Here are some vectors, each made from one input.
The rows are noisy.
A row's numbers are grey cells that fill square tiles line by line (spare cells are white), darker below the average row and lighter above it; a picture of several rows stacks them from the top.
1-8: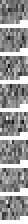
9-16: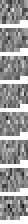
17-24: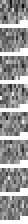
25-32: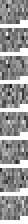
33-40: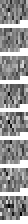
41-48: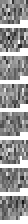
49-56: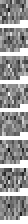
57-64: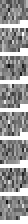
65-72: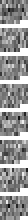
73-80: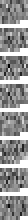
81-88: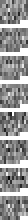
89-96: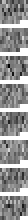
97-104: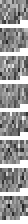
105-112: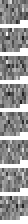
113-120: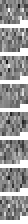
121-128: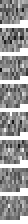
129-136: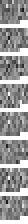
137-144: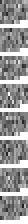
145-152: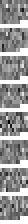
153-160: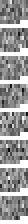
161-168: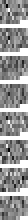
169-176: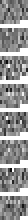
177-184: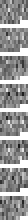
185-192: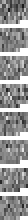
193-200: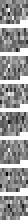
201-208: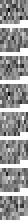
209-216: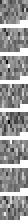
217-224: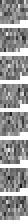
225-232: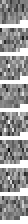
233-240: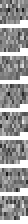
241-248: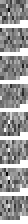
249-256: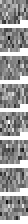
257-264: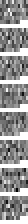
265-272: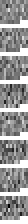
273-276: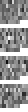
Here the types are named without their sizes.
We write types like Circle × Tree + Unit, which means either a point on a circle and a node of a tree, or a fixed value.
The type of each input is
Bool × Label.
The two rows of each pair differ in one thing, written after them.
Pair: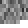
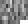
the true/false value
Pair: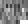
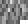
the label
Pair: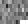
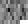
the true/false value
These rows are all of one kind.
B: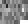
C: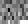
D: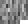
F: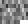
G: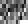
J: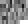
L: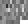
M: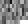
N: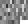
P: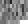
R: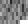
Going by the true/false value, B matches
D, F, L and N.
